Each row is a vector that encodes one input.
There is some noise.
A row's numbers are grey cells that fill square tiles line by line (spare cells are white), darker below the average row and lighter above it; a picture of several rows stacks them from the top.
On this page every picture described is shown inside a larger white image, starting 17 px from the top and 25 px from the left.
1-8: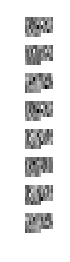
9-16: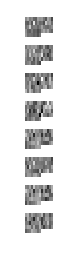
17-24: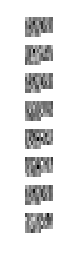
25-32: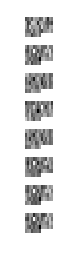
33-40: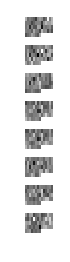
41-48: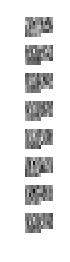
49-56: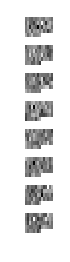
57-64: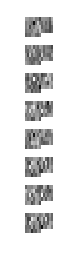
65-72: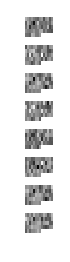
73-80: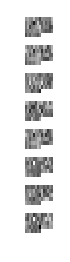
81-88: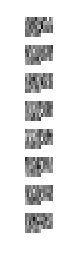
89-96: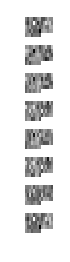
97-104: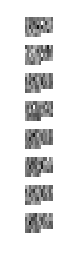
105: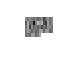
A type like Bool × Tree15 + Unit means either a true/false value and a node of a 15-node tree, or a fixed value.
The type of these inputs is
Bool × Tree13.
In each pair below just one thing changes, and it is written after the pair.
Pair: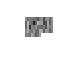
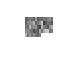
the true/false value
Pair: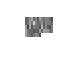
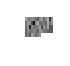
the true/false value
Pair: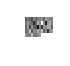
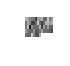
the node of the tree
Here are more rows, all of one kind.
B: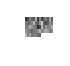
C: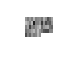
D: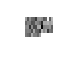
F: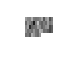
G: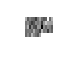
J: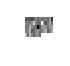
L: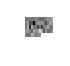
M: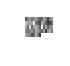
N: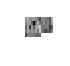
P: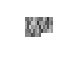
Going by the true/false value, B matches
J, M and P.
